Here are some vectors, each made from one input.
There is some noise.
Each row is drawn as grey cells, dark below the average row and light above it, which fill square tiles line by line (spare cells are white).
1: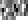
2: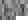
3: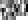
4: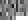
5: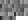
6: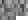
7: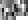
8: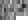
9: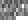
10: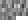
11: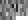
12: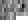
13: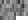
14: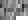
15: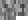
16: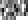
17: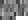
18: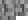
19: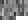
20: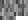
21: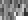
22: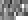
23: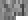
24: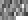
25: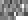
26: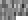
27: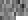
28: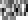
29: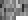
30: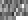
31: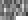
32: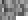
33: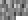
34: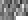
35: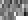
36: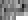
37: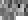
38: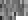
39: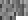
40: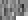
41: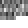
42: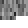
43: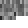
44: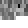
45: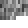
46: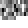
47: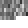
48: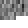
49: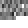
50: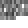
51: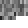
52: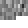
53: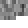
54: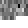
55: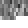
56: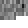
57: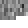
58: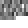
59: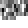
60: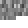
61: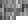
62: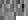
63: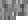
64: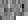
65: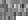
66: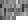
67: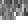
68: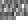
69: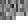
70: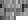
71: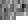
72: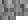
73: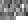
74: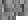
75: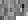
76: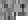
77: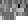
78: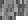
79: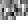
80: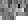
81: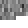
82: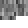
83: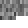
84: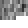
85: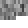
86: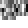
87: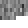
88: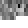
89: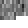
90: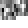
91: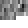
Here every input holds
either a fixed value, or a point on each of two 4-point lines and a true/false value, or a node of a 9-node tree.
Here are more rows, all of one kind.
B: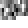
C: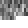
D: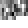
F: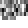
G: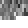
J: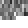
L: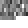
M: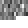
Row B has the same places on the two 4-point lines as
L and M.
